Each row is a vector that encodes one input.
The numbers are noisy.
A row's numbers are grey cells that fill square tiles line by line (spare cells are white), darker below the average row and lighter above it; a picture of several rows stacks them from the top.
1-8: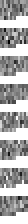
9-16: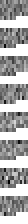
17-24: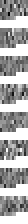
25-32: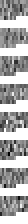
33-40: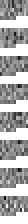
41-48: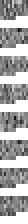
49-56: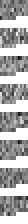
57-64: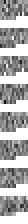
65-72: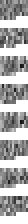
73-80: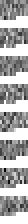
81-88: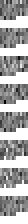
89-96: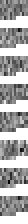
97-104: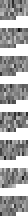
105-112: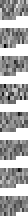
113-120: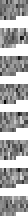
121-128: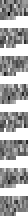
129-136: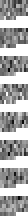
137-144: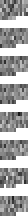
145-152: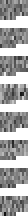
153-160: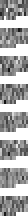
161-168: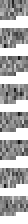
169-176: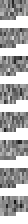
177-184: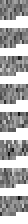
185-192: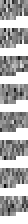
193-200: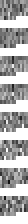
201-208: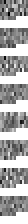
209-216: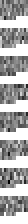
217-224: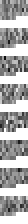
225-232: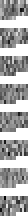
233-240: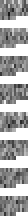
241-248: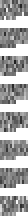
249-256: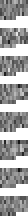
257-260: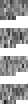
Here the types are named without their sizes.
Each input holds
a point on a line and a true/false value, together with either a fixed value, or a node of a tree.
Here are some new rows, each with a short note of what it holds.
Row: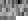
a point on a line, a node of a tree and a true/false value
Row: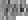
a point on a line and a true/false value
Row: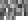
a point on a line and a true/false value
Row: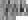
a point on a line and a true/false value
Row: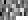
a point on a line, a node of a tree and a true/false value
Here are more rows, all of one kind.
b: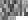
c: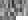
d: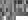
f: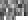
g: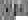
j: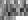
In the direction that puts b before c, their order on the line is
f, b, j, g, c, d.
